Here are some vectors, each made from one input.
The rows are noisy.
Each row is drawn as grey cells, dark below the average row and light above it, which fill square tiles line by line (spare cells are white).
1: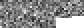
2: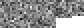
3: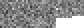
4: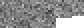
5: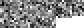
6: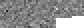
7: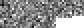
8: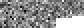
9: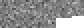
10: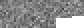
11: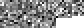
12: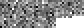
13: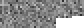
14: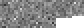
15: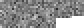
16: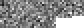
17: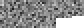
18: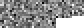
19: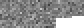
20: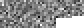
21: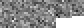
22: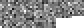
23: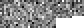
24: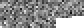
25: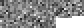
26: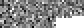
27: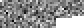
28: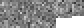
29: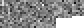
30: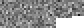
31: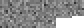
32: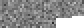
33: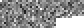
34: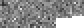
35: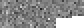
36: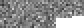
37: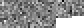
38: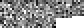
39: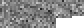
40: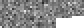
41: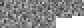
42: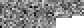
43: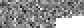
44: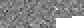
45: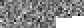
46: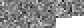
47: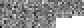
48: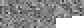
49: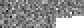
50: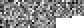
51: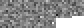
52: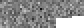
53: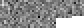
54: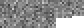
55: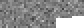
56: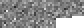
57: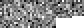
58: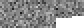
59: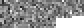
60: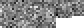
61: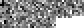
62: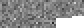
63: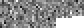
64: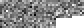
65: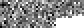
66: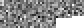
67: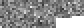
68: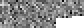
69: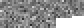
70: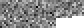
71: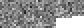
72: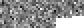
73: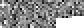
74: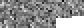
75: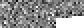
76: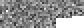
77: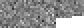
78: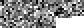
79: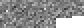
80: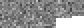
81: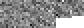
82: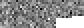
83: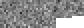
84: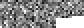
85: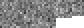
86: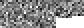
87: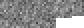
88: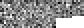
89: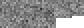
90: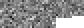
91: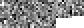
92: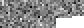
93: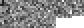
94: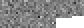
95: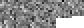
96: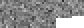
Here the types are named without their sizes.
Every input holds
a list of points on a circle.
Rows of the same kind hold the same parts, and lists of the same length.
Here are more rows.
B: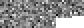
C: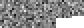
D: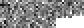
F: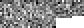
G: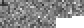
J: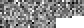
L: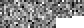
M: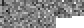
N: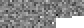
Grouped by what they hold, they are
B, N
C, D, G, M
F, J, L

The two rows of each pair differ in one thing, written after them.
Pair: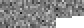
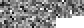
the place on the circle in item 1 of the list
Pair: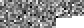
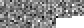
the place on the circle in item 1 of the list
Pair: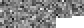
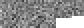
the place on the circle in item 2 of the list
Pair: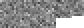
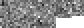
the place on the circle in item 1 of the list
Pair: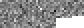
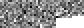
the place on the circle in item 2 of the list
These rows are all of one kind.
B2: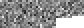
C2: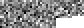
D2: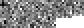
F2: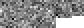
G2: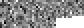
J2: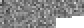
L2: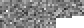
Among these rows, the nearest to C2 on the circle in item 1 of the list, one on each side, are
F2 and L2.
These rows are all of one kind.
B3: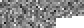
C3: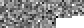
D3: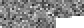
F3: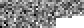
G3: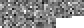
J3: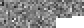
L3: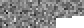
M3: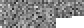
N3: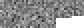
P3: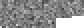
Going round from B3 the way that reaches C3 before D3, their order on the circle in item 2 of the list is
B3, G3, M3, L3, J3, F3, C3, P3, D3, N3.
